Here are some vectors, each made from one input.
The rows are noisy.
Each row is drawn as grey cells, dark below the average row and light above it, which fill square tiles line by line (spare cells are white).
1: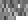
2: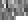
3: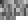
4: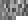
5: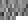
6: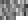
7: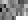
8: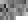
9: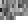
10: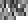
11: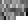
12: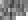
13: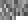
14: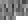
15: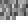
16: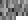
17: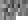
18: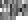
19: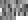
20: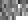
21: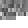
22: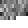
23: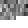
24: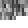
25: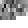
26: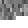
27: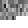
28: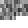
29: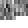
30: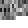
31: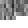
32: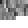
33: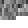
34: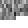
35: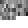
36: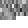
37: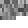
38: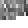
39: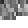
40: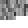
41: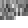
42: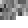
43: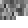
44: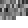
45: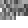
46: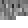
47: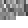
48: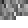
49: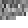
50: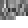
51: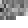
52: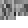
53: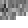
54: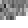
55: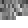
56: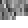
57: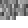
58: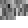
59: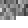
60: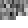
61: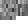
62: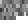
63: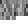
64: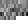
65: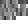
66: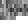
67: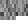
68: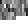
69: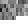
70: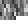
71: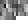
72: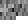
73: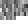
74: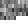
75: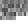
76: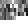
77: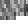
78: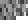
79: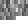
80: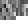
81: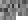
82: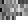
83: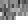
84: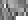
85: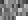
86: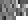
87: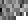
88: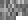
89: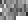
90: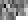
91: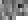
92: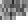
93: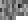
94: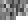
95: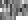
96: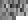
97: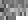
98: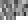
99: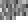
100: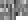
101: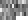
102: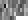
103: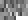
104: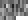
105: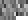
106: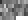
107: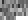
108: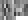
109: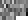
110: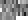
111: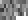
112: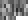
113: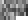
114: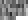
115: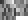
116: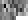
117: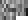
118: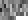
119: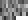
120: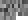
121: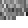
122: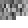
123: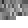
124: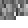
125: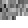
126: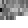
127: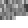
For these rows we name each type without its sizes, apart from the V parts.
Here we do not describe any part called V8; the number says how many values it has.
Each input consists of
four true/false values, together with either a point on a line, or a value of V8.
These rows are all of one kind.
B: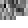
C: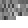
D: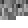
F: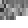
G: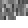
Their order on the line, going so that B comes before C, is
D, G, B, F, C.
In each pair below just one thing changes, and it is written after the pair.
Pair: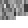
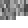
the value of V8
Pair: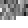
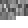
the value of V8
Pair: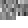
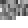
the value of V8
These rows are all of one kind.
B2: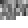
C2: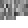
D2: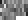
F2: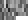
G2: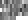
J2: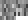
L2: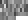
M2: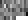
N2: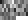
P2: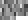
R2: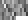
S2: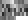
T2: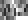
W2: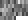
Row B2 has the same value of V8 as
N2, S2 and T2.
